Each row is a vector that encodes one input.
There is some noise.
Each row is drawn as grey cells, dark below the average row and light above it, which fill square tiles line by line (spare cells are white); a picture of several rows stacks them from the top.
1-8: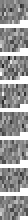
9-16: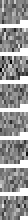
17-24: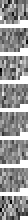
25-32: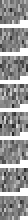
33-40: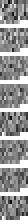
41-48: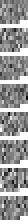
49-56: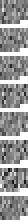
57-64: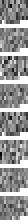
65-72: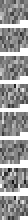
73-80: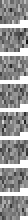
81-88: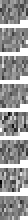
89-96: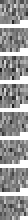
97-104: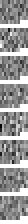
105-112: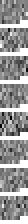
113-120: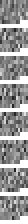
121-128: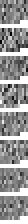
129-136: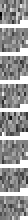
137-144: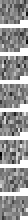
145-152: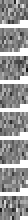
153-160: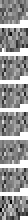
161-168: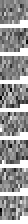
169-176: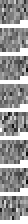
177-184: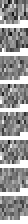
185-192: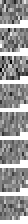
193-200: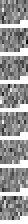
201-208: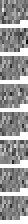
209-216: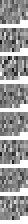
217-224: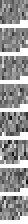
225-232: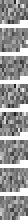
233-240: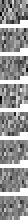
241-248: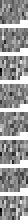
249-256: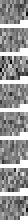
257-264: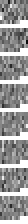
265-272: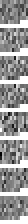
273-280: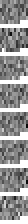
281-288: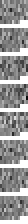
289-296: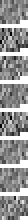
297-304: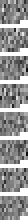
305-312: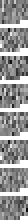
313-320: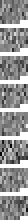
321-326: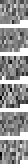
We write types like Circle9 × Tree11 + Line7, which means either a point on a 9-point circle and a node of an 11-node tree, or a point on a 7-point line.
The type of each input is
Line19 + Tree10.
